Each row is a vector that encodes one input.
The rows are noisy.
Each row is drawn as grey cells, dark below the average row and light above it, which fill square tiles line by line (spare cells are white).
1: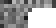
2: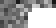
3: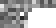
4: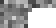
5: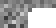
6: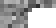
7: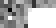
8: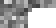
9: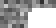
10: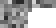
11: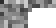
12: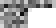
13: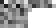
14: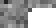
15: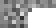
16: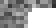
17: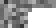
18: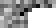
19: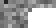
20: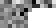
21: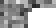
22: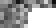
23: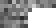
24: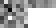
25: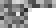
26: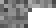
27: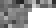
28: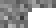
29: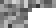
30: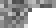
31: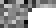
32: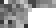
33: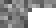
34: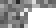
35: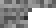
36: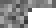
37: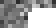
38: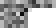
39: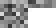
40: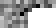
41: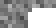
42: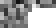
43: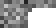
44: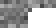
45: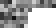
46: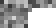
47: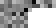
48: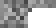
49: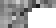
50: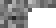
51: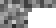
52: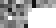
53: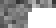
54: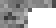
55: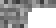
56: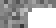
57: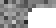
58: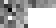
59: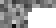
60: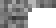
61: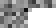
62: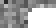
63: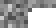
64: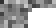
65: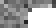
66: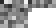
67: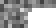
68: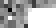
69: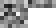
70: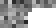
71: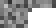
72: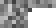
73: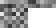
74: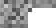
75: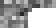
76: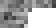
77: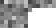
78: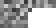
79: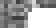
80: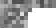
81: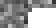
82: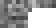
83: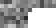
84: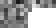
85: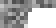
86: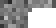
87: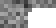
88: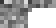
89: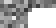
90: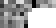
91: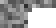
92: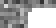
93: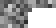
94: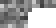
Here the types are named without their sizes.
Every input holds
either two labels, or a point on a line.
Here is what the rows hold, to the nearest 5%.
About 65% of them hold two labels. The rest hold a point on a line.
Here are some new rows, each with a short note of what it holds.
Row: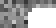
two labels
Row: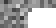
two labels
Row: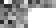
a point on a line
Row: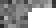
two labels
